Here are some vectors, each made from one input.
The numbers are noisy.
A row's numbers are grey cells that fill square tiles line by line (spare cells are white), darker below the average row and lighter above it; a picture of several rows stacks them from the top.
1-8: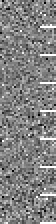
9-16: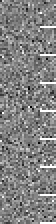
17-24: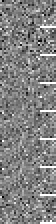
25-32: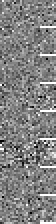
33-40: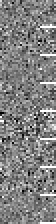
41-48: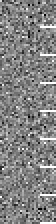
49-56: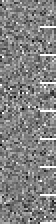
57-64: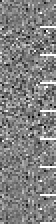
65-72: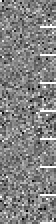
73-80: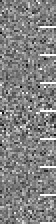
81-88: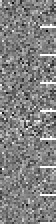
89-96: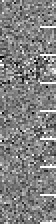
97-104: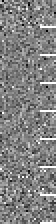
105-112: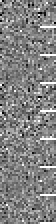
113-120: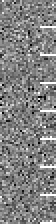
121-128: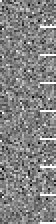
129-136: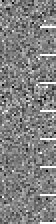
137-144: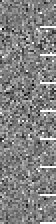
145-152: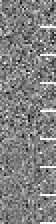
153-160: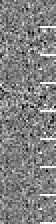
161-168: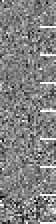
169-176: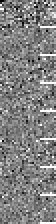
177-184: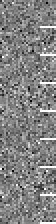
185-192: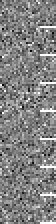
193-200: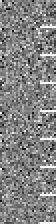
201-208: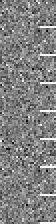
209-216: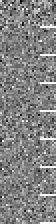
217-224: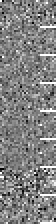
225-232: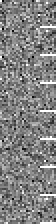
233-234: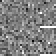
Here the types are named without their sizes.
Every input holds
a list of points on a line.
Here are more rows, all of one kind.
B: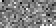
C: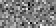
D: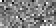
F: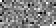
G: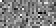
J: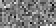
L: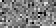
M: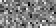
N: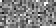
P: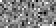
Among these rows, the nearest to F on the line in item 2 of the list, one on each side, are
D and L.
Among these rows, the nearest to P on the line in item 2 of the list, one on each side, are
G and N.
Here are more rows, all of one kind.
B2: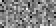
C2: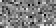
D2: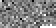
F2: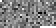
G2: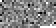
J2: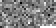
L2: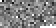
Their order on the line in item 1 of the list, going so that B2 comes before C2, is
B2, C2, J2, D2, L2, F2, G2.
